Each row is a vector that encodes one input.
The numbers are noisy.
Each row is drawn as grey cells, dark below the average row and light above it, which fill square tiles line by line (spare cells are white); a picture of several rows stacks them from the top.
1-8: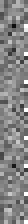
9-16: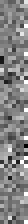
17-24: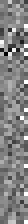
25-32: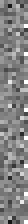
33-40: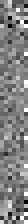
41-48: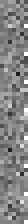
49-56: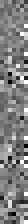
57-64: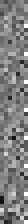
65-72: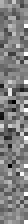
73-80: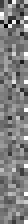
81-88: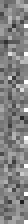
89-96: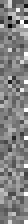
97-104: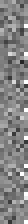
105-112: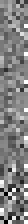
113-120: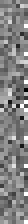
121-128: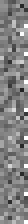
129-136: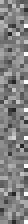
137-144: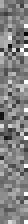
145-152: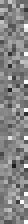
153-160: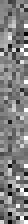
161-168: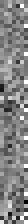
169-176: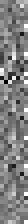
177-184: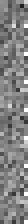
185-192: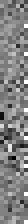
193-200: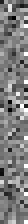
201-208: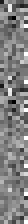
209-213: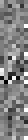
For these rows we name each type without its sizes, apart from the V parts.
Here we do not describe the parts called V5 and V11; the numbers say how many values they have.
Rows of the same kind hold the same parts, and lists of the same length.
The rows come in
3 kinds.
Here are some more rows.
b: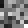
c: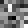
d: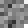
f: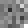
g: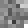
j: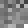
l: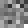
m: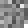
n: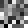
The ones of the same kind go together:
b, c, n
d, f, g, m
j, l

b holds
a value of V5.
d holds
a point on a line and a value of V11.
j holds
a point on each of two lines.
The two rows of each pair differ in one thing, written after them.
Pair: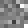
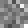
the place on the line
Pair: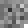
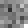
the place on the line
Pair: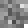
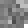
the place on the line
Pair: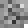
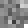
the place on the line
